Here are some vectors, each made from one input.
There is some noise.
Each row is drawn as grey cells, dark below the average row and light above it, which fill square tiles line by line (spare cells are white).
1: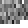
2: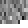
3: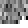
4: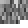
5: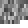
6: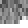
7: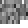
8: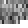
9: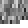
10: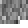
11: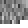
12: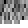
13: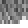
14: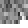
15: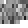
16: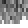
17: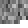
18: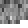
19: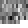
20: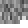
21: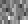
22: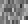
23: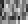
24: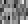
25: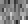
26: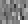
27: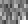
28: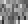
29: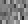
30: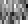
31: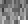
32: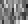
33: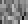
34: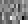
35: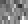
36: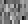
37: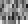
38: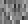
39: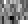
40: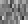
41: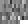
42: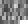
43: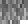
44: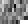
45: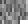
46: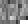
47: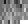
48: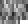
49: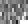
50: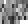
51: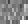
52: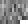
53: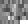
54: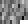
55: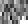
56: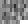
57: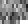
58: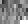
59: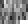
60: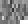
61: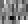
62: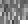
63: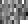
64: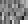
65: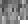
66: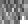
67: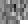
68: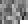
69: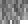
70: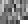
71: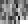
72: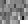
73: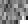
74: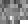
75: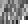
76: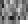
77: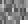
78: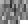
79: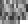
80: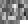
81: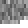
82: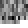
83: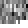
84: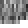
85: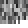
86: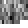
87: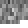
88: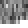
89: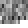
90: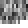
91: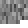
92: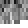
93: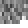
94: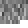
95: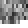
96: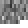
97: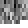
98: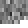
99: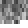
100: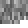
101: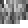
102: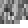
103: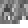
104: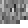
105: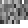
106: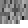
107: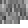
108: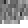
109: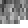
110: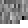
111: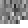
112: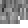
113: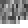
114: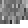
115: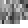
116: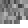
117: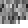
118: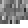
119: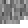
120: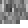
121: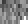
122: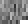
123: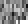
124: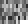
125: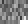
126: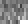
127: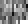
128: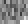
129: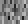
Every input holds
either a fixed value, or a node of a 12-node tree, or four true/false values.
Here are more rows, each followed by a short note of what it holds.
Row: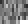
a node of a 12-node tree
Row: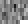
four true/false values
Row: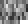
a node of a 12-node tree
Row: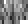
a node of a 12-node tree
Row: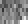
four true/false values
